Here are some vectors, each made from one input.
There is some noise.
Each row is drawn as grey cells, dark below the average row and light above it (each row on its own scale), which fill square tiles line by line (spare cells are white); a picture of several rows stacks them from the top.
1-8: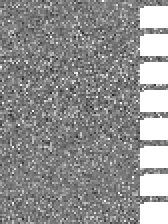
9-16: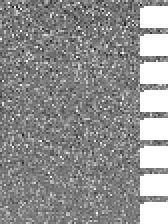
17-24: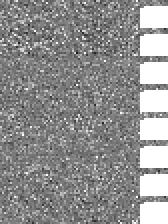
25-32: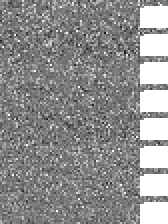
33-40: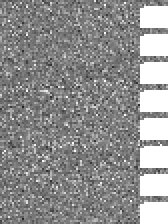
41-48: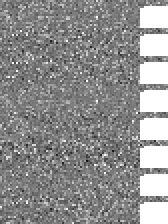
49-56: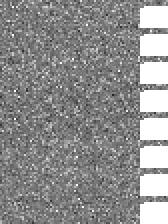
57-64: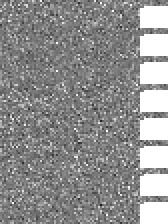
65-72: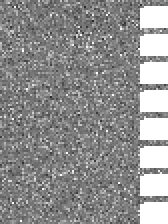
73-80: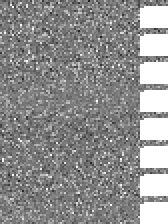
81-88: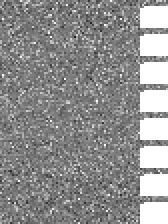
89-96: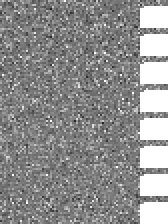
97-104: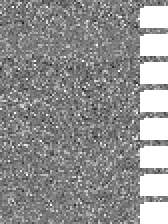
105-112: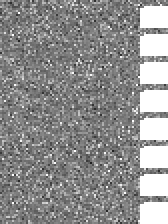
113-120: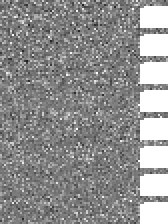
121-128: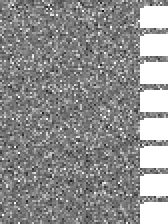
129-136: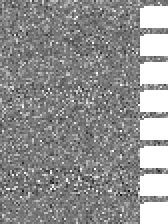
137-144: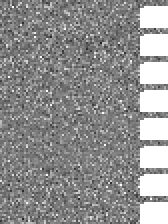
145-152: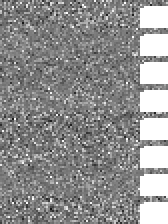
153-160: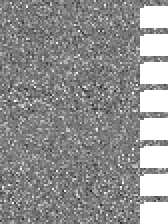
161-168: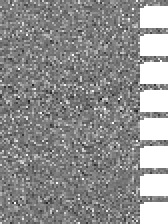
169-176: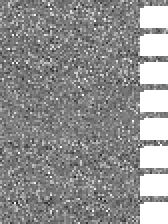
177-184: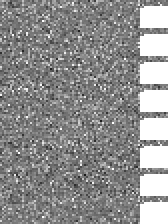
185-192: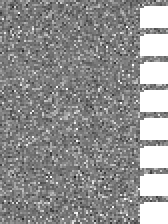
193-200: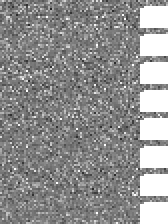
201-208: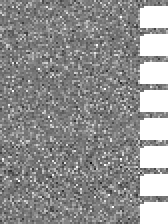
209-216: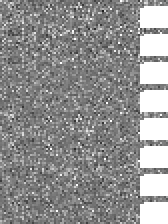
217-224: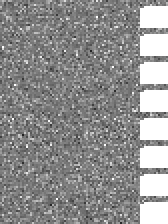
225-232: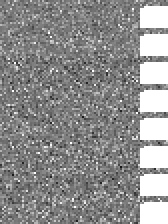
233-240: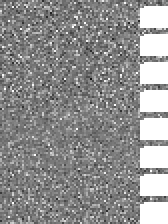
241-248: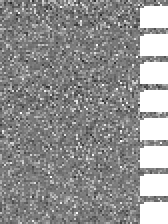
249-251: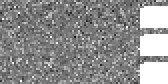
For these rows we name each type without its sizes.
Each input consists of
either a label, or a node of a tree.
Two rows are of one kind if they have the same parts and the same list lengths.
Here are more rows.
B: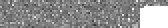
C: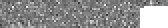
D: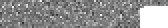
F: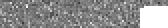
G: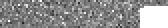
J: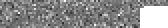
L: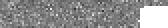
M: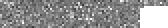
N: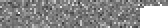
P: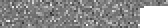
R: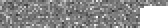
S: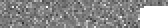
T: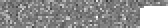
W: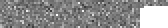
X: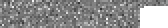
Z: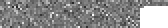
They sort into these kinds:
B, J, L, M, N, R, T, W, Z
C, D, F, G, P, S, X

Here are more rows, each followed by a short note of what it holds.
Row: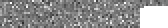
a label
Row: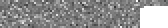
a node of a tree
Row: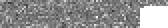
a node of a tree
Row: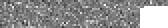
a label
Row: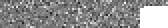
a label
